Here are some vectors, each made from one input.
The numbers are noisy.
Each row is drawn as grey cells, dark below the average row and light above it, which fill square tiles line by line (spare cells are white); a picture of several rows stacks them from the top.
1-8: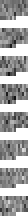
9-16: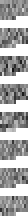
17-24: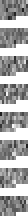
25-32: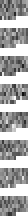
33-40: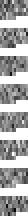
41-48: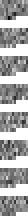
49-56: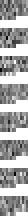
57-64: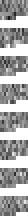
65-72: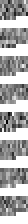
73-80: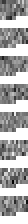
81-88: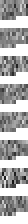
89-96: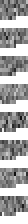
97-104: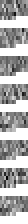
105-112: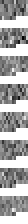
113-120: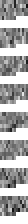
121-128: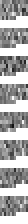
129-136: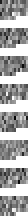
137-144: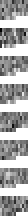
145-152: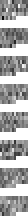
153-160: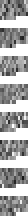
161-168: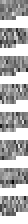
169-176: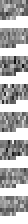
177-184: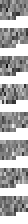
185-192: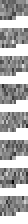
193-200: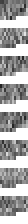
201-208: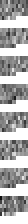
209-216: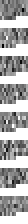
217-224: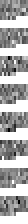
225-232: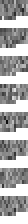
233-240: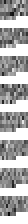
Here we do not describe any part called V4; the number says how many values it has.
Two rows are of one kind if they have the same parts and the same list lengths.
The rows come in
2 kinds.
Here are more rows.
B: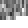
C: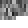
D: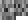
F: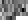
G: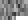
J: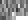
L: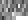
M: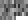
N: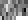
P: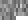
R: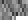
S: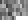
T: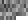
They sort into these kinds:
B, J, L, N, P, S
C, D, F, G, M, R, T

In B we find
one of 7 labels, a point on a 6-point line and three true/false values.
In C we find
one of 7 labels and a value of V4.
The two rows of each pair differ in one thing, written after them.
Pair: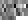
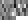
one of the three true/false values
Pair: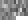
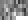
the place on the 6-point line
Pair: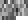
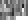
the place on the 6-point line
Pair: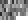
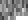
the label
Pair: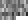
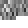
the label
